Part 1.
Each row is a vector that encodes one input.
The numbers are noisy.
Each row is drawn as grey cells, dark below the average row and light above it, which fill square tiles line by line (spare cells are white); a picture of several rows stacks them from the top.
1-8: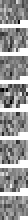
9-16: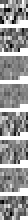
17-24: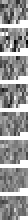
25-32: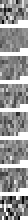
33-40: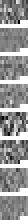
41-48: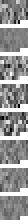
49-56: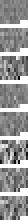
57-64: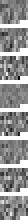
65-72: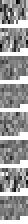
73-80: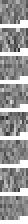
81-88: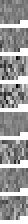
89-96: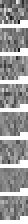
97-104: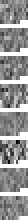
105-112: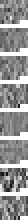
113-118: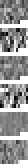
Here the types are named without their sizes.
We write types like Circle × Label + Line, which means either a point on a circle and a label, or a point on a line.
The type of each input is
(Bool × Bool × Bool + Label) × Label.
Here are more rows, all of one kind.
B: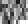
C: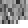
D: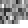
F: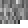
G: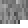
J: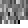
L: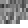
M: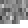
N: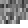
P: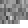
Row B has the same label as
C, F and P.
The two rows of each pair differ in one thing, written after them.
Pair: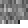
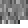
one of the three true/false values
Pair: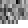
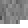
the label
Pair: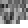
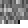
one of the three true/false values
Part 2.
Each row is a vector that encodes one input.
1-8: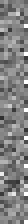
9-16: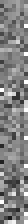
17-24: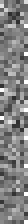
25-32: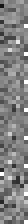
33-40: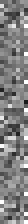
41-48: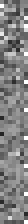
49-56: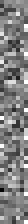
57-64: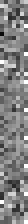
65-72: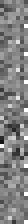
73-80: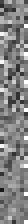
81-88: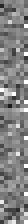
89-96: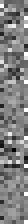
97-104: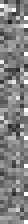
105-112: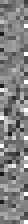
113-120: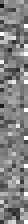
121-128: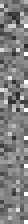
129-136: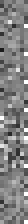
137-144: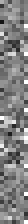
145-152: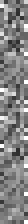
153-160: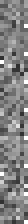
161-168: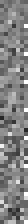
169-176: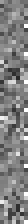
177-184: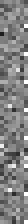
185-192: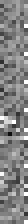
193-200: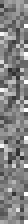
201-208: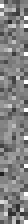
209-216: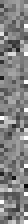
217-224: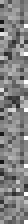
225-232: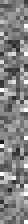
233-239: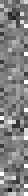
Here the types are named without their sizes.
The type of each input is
Bool × Label + Line.
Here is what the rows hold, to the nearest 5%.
About 65% of them hold a label and a true/false value. The rest hold a point on a line.
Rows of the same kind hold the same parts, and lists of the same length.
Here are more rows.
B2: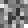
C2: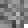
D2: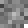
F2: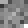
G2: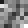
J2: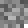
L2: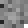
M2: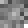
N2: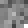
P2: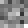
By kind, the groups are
B2, G2
C2, D2, F2, J2, L2, M2, N2, P2

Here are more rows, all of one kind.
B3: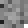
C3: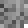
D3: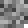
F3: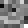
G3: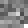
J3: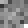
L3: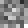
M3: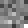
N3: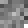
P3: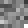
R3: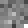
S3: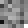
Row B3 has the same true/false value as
C3, L3 and S3.
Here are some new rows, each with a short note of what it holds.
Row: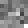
a label and a true/false value
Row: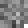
a label and a true/false value
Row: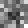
a point on a line
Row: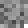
a label and a true/false value
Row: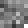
a label and a true/false value
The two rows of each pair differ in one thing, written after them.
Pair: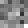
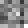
the true/false value
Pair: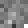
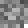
the label
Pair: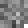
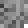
the label
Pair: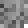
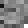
the label
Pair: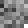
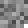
the true/false value
